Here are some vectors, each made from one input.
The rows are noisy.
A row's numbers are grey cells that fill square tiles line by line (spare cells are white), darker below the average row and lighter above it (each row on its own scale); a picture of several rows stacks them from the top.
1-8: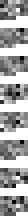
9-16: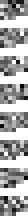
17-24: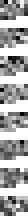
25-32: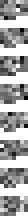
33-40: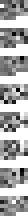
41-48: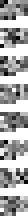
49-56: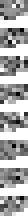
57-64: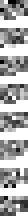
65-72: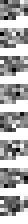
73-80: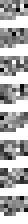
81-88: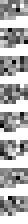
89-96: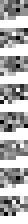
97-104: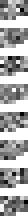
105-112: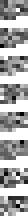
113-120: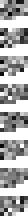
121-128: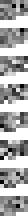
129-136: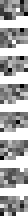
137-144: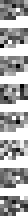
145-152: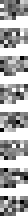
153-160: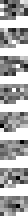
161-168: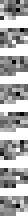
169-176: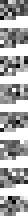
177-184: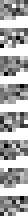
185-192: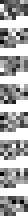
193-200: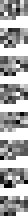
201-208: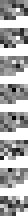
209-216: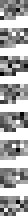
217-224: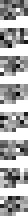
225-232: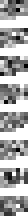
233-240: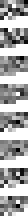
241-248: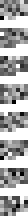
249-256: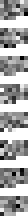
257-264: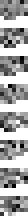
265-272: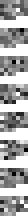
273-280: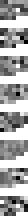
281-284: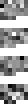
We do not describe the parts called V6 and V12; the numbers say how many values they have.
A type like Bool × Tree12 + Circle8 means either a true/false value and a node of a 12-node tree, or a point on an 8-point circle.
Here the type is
Bool × V6 + Line8 × V12.
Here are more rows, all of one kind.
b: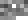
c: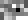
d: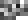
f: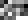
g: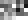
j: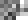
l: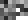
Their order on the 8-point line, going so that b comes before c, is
l, b, g, c, d, f, j.
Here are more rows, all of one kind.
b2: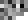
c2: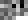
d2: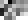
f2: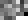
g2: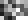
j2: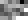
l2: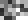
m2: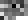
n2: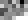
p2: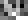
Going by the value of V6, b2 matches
c2, d2, l2 and n2.
